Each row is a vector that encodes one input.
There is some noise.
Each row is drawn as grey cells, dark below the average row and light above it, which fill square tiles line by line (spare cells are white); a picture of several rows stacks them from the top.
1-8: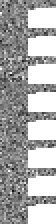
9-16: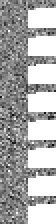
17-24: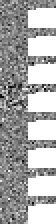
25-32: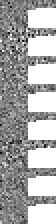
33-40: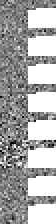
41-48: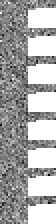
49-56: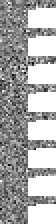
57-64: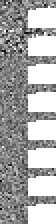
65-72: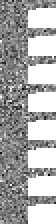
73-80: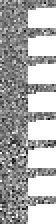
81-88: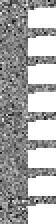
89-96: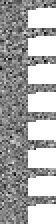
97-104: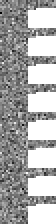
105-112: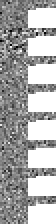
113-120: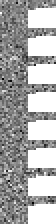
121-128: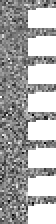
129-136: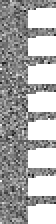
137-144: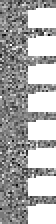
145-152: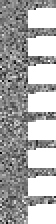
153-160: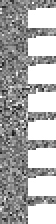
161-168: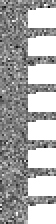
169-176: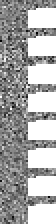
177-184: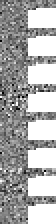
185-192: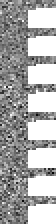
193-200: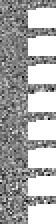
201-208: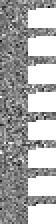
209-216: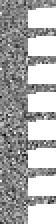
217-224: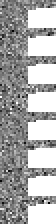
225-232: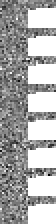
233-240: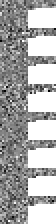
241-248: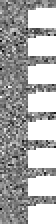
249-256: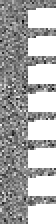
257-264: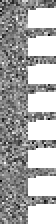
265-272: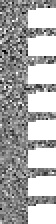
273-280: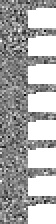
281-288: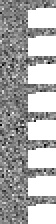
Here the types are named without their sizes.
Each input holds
three labels, together with either two labels, or a point on each of two lines.
